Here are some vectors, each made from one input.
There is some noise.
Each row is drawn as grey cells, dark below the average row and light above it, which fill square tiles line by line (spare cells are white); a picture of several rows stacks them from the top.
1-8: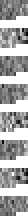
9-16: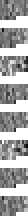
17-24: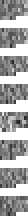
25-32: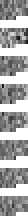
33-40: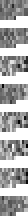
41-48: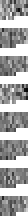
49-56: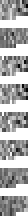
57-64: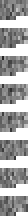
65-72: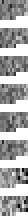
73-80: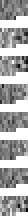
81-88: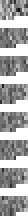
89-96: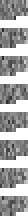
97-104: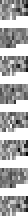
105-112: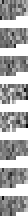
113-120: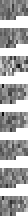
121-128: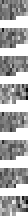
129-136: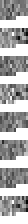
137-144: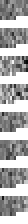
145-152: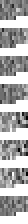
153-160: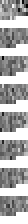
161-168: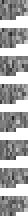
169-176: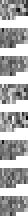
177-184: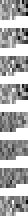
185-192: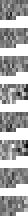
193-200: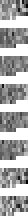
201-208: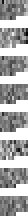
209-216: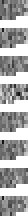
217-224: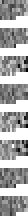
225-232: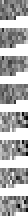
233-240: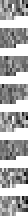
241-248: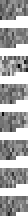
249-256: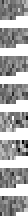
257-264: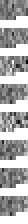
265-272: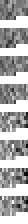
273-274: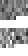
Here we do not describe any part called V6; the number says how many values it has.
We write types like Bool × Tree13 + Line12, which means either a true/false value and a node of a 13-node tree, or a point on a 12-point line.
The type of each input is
(Bool × Tree9 × V6 + Line4) × (Tree10 + Unit).
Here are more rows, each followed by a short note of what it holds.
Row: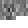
a node of a 9-node tree, a node of a 10-node tree, a true/false value and a value of V6
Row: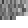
a node of a 9-node tree, a true/false value and a value of V6
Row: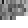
a node of a 9-node tree, a true/false value and a value of V6
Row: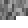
a node of a 9-node tree, a node of a 10-node tree, a true/false value and a value of V6
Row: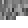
a node of a 9-node tree, a node of a 10-node tree, a true/false value and a value of V6
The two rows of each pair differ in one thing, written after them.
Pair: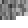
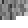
the node of the tree
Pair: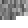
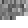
the true/false value
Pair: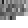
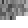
the value of V6
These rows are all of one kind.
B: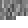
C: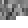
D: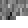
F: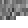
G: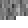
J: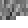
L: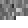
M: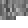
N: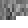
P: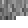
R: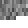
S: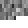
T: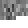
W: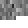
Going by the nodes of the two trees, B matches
F, J, N and T.
